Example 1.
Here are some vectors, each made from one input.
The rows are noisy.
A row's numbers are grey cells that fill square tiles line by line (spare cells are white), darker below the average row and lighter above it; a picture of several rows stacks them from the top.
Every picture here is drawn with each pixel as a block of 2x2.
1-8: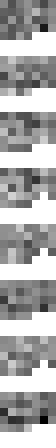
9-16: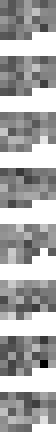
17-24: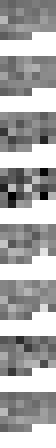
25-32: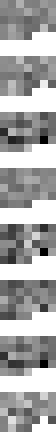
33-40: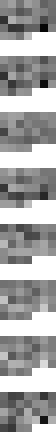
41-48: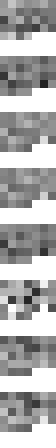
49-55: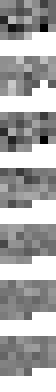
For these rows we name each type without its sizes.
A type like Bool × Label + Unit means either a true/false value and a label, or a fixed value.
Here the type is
Line.
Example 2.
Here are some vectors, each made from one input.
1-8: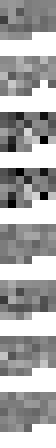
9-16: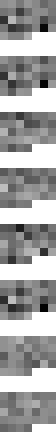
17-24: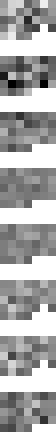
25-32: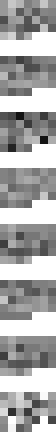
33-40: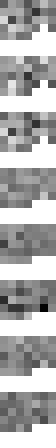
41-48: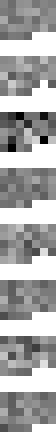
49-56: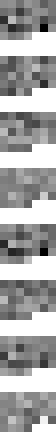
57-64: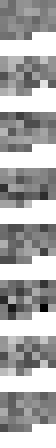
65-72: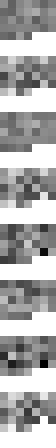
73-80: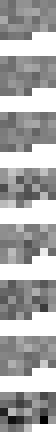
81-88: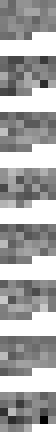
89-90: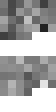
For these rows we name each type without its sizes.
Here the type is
Line.
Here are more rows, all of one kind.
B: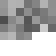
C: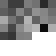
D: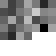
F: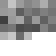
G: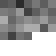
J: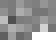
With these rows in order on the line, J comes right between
C and D.
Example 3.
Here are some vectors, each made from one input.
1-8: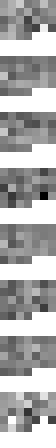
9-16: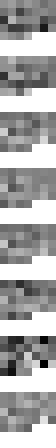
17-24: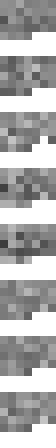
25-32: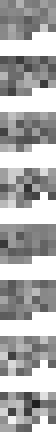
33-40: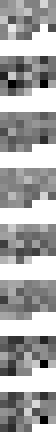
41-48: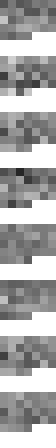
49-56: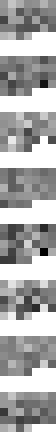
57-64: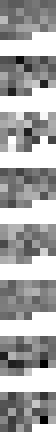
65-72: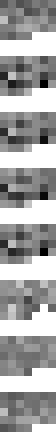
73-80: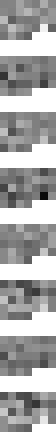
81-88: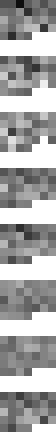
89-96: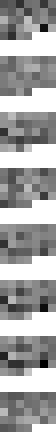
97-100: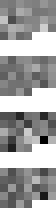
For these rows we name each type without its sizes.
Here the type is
Line.
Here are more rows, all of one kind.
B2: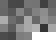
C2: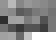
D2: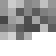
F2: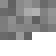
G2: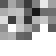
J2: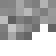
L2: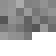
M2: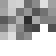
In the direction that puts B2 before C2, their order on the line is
G2, B2, J2, F2, L2, M2, D2, C2.
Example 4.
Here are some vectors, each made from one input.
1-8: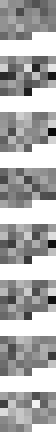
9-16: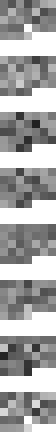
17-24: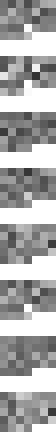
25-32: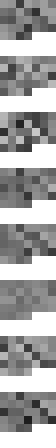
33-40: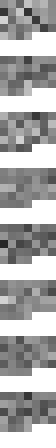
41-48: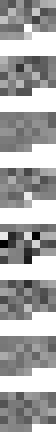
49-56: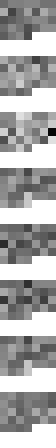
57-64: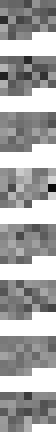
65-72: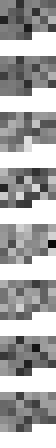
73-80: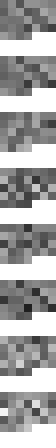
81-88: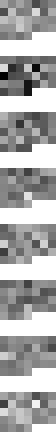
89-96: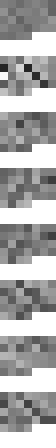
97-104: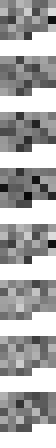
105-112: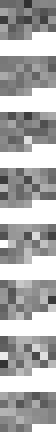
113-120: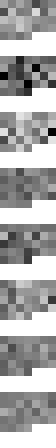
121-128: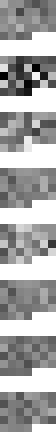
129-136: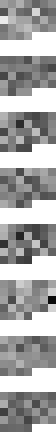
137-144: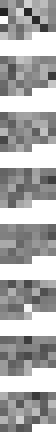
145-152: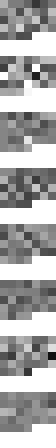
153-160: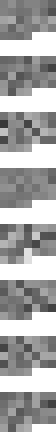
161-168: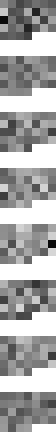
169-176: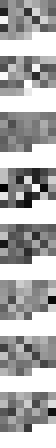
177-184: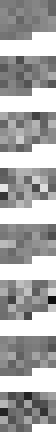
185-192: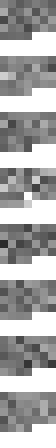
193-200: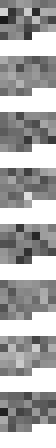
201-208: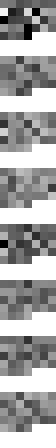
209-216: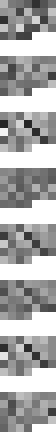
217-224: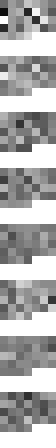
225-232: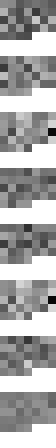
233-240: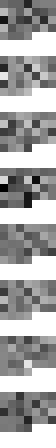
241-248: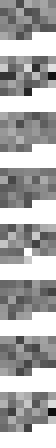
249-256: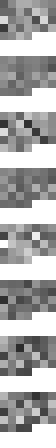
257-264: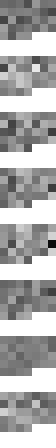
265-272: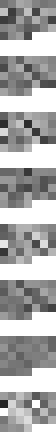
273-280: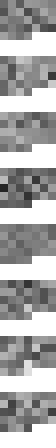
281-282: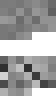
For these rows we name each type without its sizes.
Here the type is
Tree.
